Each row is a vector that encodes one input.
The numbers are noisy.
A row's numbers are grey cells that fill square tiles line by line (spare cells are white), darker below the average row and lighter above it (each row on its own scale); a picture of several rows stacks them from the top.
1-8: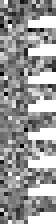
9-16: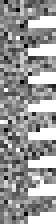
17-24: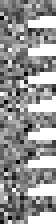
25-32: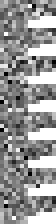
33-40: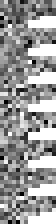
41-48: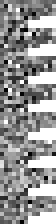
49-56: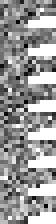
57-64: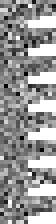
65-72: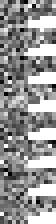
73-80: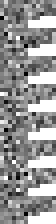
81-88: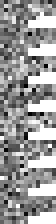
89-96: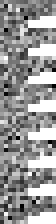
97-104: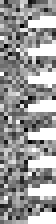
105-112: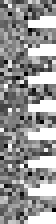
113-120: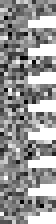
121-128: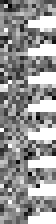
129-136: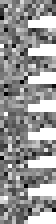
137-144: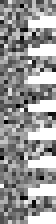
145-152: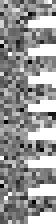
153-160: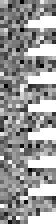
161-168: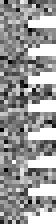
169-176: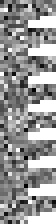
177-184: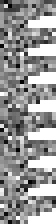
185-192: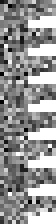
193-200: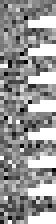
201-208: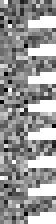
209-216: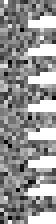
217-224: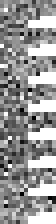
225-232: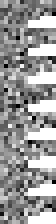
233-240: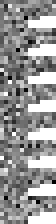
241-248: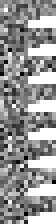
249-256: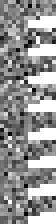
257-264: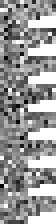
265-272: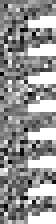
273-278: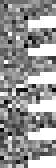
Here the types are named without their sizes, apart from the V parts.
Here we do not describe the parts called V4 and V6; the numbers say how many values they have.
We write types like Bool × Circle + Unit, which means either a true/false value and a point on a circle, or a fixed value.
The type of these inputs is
Bool × (Circle + V6) + Tree × V4.
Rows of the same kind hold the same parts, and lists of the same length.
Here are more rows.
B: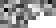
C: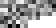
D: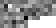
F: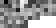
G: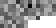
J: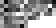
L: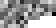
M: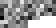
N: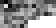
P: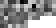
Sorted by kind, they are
B, C, F, G, J, N
D, P
L, M

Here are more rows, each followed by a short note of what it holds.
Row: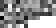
a point on a circle and a true/false value
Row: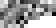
a true/false value and a value of V6
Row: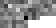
a point on a circle and a true/false value
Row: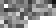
a node of a tree and a value of V4
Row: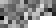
a true/false value and a value of V6
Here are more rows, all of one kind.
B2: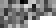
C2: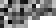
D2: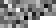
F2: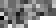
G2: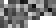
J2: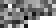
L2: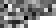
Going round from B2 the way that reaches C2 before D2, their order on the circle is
B2, C2, L2, J2, F2, D2, G2.
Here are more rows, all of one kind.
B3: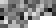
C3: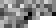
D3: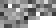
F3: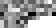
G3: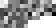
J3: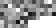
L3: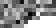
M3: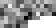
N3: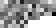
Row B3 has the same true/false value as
G3 and N3.
